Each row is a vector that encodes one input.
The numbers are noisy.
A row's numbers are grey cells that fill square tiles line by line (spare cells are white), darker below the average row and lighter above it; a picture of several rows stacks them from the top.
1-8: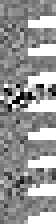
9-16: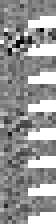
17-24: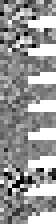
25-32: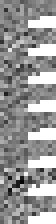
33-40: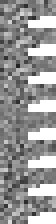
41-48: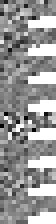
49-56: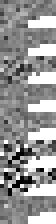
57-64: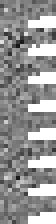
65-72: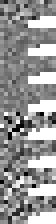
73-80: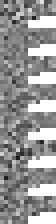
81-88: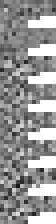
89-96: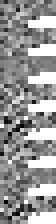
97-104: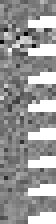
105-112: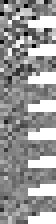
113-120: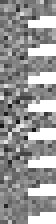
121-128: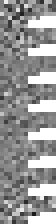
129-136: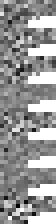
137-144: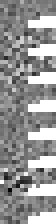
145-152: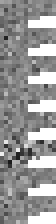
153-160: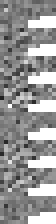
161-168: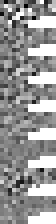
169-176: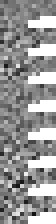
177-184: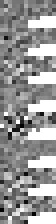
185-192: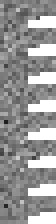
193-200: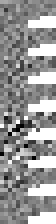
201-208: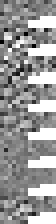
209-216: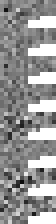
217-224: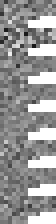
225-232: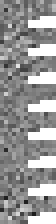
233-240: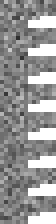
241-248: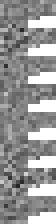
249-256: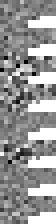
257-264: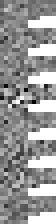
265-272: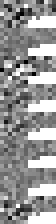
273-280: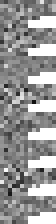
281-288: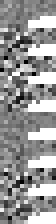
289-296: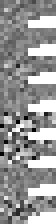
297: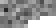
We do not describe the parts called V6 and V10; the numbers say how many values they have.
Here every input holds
three true/false values and a value of V10, together with either a point on a 9-point line, or a value of V6.
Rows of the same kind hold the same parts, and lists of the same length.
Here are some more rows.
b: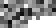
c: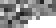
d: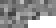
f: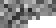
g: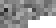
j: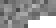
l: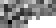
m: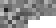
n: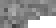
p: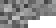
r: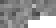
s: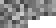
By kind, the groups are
b, d, f, j, p, r
c, g, l, m, n, s

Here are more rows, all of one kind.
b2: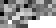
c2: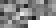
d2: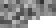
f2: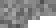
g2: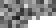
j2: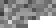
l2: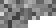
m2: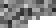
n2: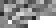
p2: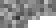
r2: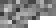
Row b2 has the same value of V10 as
d2, f2 and m2.
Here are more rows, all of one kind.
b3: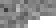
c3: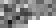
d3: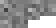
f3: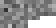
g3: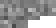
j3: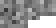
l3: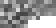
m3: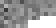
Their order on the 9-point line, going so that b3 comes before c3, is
m3, b3, c3, j3, d3, f3, g3, l3.
